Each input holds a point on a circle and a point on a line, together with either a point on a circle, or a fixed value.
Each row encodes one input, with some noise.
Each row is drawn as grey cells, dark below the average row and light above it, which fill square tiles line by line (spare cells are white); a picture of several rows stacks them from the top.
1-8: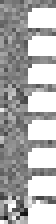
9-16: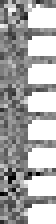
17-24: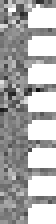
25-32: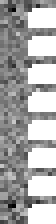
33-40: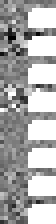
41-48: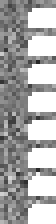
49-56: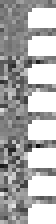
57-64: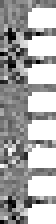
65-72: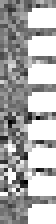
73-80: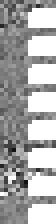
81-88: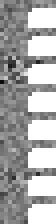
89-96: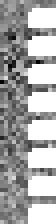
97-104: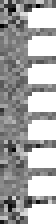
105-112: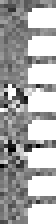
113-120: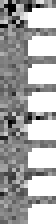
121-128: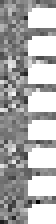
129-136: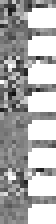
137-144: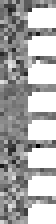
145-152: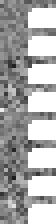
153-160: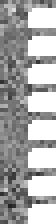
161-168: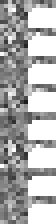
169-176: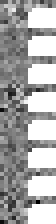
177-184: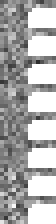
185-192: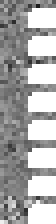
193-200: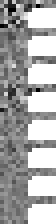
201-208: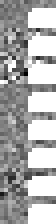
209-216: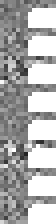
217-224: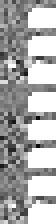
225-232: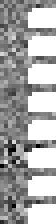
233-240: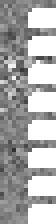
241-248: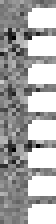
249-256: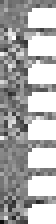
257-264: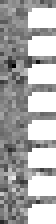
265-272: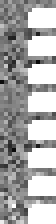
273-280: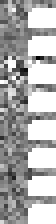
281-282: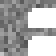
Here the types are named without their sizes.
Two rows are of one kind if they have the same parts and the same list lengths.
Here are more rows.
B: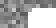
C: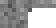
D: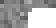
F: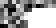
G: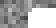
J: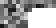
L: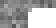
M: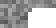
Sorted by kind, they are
B, C, G, J, L
D, F, M

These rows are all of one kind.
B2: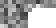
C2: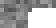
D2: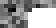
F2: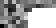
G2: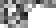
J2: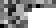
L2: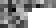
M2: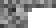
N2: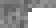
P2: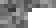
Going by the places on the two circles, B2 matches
D2, G2, N2 and P2.
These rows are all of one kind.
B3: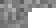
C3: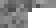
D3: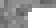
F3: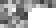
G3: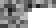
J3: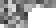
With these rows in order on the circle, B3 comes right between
C3 and F3.
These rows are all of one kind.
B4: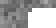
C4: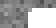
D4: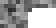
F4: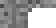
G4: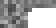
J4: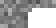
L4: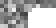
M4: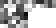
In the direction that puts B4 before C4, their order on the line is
M4, D4, G4, B4, L4, J4, C4, F4.
